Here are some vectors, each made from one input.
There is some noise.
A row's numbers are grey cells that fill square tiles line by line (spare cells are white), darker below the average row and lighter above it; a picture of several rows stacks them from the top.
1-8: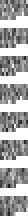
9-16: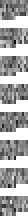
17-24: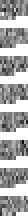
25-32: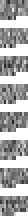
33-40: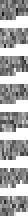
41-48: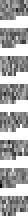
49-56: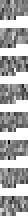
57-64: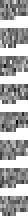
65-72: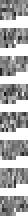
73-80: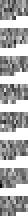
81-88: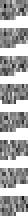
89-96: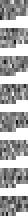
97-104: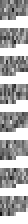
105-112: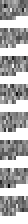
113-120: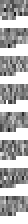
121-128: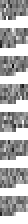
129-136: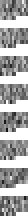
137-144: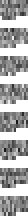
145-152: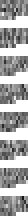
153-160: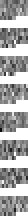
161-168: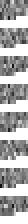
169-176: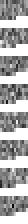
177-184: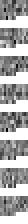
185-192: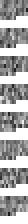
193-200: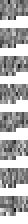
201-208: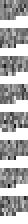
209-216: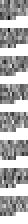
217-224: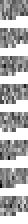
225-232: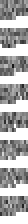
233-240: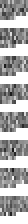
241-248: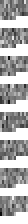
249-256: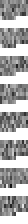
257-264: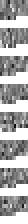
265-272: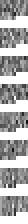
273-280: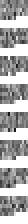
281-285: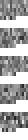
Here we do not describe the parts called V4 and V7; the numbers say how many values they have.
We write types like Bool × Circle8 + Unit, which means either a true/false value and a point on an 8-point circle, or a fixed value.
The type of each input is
(Bool × Bool × Bool + V4) × (Line15 + V7).
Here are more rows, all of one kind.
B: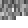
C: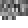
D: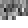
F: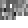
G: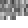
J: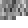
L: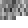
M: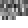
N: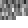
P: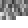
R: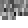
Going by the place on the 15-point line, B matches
J and L.
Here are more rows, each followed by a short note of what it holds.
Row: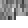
a point on a 15-point line and three true/false values
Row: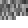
a value of V4 and a value of V7
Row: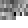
a point on a 15-point line and a value of V4
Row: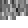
a value of V4 and a value of V7
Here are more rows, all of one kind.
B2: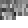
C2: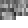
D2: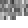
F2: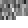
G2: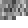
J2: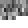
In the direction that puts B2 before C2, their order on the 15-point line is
J2, D2, G2, F2, B2, C2.
